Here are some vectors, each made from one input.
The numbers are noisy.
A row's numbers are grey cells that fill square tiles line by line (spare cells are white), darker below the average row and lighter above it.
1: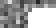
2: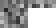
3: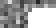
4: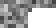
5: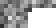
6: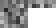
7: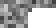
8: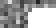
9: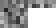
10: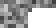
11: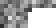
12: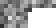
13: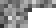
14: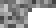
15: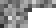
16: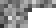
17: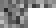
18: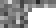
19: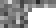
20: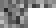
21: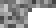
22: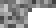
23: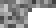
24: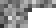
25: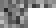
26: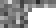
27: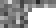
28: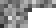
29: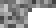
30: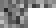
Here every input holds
one of 4 labels.
